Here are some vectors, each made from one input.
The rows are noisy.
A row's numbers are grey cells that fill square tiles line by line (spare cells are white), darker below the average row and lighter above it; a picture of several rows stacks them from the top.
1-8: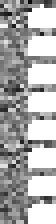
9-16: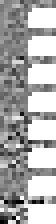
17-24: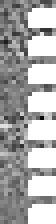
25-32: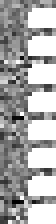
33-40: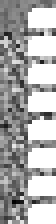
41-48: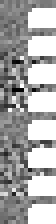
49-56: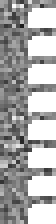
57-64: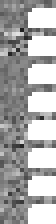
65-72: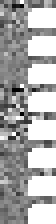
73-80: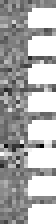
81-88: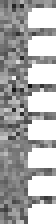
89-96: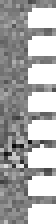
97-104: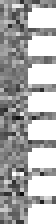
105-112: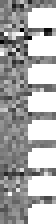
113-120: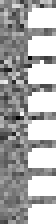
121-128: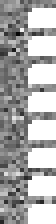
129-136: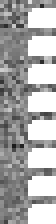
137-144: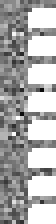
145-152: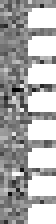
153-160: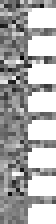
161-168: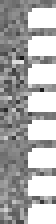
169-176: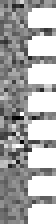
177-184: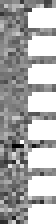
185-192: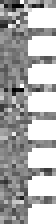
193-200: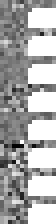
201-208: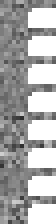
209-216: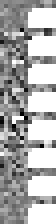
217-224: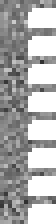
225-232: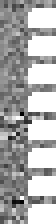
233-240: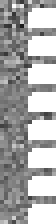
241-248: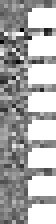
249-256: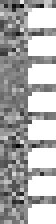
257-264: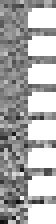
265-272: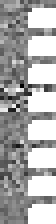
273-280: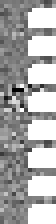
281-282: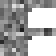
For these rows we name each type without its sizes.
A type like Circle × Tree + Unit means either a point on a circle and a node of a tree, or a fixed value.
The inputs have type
List(Line).
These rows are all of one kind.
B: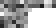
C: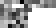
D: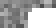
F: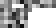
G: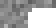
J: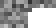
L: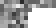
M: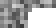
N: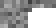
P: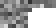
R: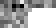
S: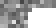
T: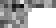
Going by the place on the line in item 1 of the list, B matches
J and N.
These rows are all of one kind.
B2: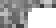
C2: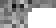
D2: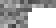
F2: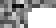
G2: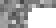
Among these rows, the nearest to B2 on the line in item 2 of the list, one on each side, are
C2 and G2.
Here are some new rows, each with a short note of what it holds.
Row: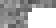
a list of two items
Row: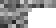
a list of one item
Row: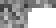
the empty list
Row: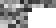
a list of two items
